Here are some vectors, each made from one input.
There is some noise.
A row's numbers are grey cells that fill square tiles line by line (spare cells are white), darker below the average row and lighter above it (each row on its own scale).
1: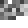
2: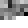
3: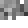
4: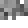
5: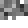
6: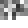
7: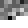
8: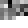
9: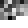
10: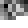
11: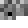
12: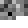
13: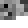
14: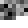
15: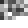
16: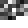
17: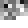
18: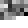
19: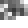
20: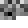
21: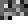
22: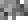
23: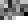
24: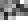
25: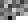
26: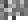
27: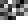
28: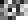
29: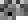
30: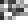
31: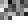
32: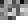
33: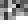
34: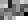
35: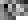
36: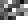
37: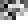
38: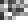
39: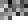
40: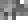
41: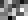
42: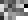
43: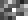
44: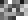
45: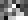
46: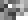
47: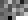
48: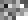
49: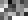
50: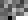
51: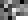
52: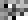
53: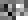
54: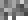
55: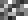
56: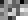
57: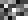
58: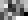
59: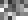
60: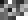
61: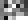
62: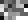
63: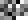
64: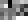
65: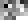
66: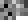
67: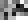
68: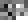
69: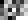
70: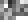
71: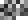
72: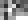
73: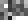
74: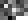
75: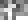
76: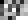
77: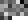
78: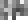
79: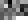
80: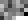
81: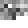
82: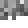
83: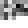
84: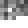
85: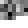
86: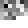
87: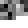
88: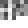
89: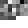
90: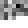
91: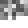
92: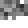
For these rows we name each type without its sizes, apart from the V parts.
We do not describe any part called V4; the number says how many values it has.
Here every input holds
a point on a line and a value of V4, together with either a fixed value, or three true/false values.
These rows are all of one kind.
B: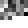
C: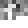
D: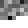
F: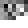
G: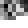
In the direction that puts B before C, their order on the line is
D, G, B, F, C.
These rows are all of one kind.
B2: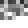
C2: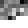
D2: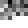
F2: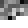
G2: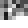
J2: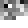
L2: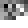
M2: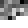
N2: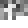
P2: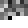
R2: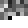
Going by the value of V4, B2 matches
D2, P2 and R2.
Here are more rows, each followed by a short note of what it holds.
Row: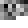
a point on a line and a value of V4
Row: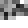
a point on a line, three true/false values and a value of V4
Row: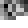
a point on a line and a value of V4
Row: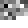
a point on a line, three true/false values and a value of V4
